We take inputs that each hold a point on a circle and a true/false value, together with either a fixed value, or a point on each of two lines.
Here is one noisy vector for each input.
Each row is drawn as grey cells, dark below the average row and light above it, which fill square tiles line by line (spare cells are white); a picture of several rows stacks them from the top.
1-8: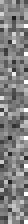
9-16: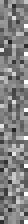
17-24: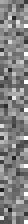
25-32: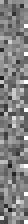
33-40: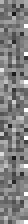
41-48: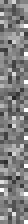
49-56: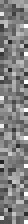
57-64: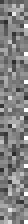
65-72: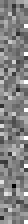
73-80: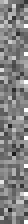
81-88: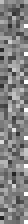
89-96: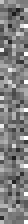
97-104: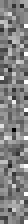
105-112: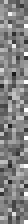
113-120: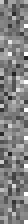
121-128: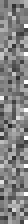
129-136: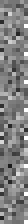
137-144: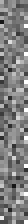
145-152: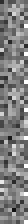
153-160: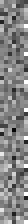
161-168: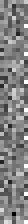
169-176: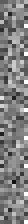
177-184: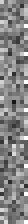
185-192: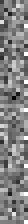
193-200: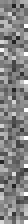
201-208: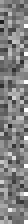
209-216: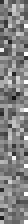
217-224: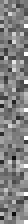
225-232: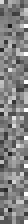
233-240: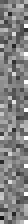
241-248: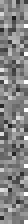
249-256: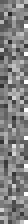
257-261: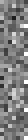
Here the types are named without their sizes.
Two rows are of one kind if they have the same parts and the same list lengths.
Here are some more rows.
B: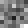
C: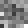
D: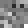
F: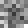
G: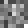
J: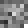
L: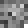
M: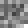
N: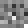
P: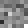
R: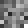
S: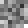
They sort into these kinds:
B, C, D, F, M, N, P, S
G, J, L, R

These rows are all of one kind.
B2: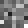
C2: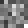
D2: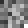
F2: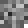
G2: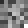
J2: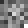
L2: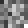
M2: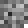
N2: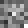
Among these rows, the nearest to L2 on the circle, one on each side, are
C2 and D2.
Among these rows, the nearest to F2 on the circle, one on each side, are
B2 and M2.
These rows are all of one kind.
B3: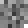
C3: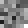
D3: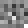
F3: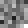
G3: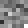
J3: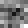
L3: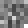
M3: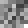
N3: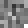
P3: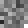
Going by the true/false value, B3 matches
D3, J3, L3 and N3.
